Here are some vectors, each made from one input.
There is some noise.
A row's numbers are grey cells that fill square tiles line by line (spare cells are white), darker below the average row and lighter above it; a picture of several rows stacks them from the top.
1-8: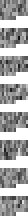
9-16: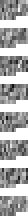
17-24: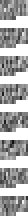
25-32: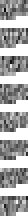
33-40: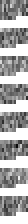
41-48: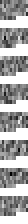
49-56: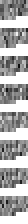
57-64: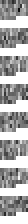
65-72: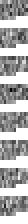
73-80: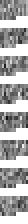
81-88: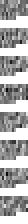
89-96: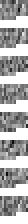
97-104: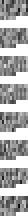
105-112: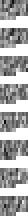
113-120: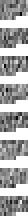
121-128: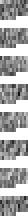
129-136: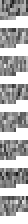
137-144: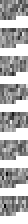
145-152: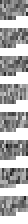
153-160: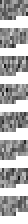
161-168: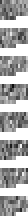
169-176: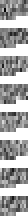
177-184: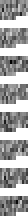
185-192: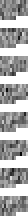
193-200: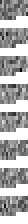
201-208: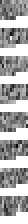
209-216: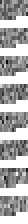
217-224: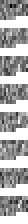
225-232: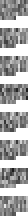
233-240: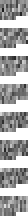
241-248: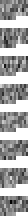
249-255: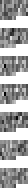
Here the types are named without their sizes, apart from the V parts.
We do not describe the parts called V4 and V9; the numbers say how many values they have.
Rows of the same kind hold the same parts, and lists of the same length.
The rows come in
2 kinds.
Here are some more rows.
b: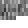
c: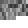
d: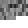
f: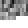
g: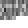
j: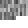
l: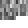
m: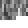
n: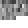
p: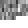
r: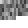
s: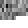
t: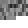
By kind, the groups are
b, g, j, l, m, n
c, d, f, p, r, s, t

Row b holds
a label, three true/false values and a value of V4.
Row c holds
a value of V4 and a value of V9.
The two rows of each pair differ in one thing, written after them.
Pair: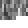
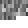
one of the three true/false values
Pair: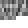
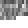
the label
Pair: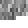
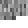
the label
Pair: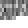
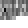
one of the three true/false values
